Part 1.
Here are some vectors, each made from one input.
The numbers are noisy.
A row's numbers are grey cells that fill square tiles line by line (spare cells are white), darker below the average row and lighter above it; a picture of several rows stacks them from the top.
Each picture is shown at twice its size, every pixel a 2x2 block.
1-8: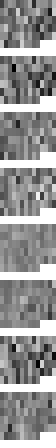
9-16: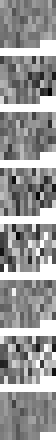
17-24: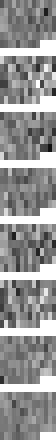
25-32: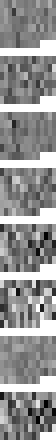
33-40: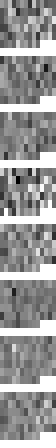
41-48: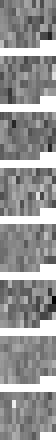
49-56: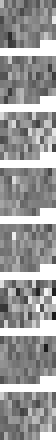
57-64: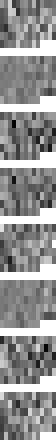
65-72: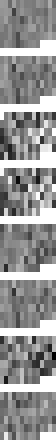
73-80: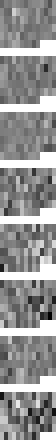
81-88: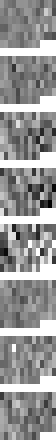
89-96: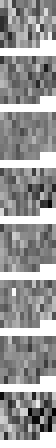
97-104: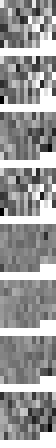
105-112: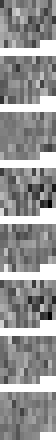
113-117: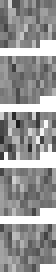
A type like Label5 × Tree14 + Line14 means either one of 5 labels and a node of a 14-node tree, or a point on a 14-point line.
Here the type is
Bool × Bool × Bool + Tree7.
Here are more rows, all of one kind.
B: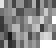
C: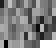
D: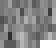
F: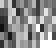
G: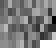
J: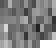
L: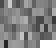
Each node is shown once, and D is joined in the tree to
B and F.
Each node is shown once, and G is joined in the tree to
F and J.
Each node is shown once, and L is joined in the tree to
C and F.
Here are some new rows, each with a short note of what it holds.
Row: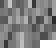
a node of a 7-node tree
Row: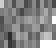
a node of a 7-node tree
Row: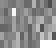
three true/false values
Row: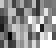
a node of a 7-node tree
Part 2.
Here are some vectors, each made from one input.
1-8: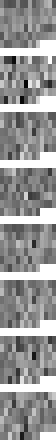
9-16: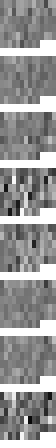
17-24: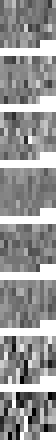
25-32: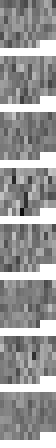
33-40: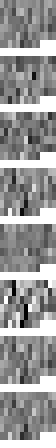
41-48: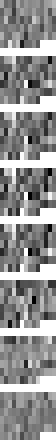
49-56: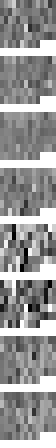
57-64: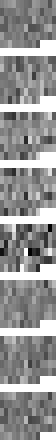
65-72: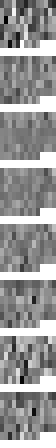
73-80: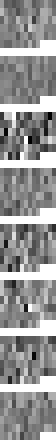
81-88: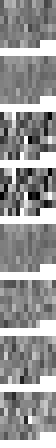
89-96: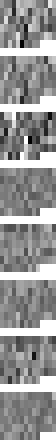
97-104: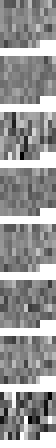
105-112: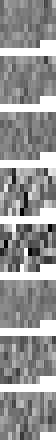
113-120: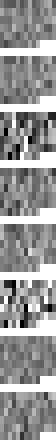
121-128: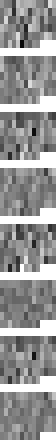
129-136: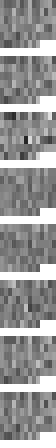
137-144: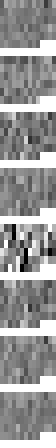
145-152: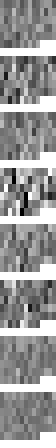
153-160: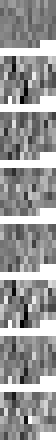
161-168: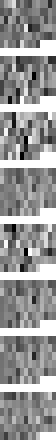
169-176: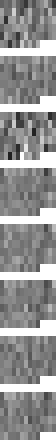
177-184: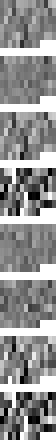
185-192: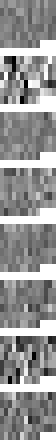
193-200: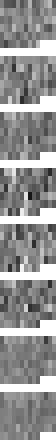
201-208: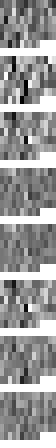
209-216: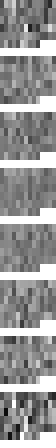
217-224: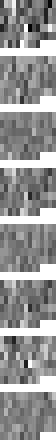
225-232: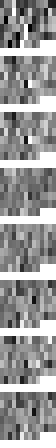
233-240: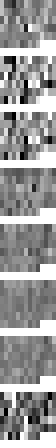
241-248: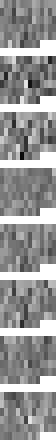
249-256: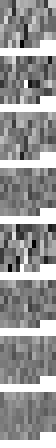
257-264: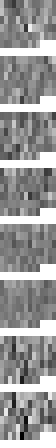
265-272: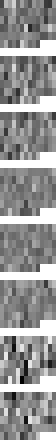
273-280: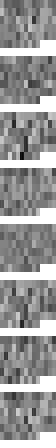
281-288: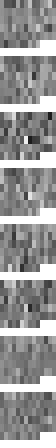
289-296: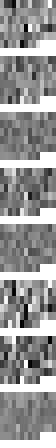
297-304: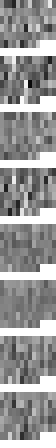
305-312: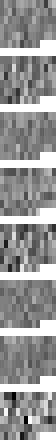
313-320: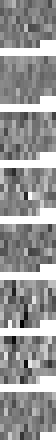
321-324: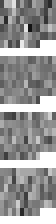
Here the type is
Line4 × Line4 + Line6.
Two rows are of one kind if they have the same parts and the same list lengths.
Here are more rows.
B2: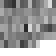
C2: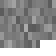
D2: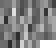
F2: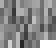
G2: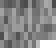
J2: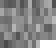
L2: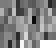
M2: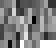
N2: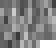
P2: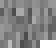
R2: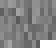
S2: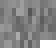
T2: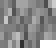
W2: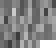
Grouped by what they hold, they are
B2, D2, G2, J2, L2, M2, N2, W2
C2, F2, P2, R2, S2, T2

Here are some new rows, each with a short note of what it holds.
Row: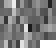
a point on each of two 4-point lines
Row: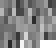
a point on a 6-point line
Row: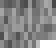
a point on a 6-point line
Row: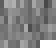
a point on each of two 4-point lines
